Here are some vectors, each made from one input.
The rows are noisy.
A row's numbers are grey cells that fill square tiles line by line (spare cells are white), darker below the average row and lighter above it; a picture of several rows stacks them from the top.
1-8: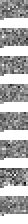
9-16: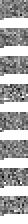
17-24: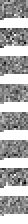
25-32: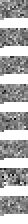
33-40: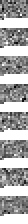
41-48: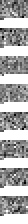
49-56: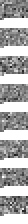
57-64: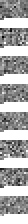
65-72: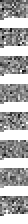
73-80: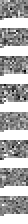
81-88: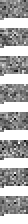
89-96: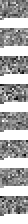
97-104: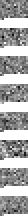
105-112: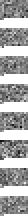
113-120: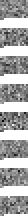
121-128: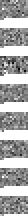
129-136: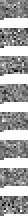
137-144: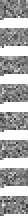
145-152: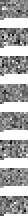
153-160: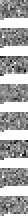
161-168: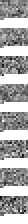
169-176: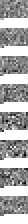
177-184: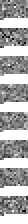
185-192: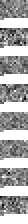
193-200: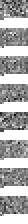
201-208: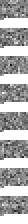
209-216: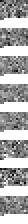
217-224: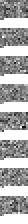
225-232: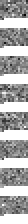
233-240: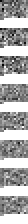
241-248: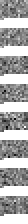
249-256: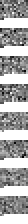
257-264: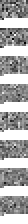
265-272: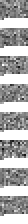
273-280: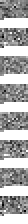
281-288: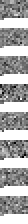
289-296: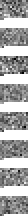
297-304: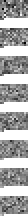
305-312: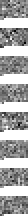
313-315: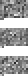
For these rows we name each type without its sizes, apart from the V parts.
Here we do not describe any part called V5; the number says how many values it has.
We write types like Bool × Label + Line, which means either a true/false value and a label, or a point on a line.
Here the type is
(Bool × (Line + V5) + Circle) × Circle.
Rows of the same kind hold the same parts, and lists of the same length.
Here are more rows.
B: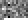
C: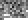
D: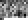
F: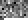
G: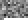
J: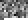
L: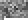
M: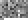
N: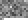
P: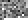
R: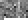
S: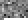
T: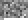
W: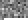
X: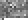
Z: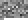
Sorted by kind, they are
B, G, L, M, N, P, R, S, Z
C, D, F, J
T, W, X

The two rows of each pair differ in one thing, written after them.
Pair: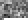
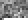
the place on the line
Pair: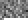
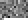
the place on the line
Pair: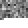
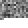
the place on the line
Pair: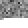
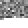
the place on the line
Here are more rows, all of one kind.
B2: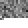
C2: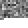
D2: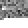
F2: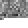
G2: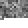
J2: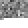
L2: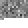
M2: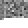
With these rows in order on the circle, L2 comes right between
G2 and J2.
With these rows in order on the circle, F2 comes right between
D2 and M2.
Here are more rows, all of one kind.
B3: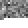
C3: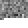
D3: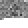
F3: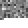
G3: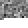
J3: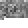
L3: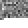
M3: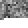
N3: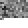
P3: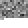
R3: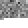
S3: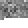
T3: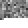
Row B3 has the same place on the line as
D3 and L3.
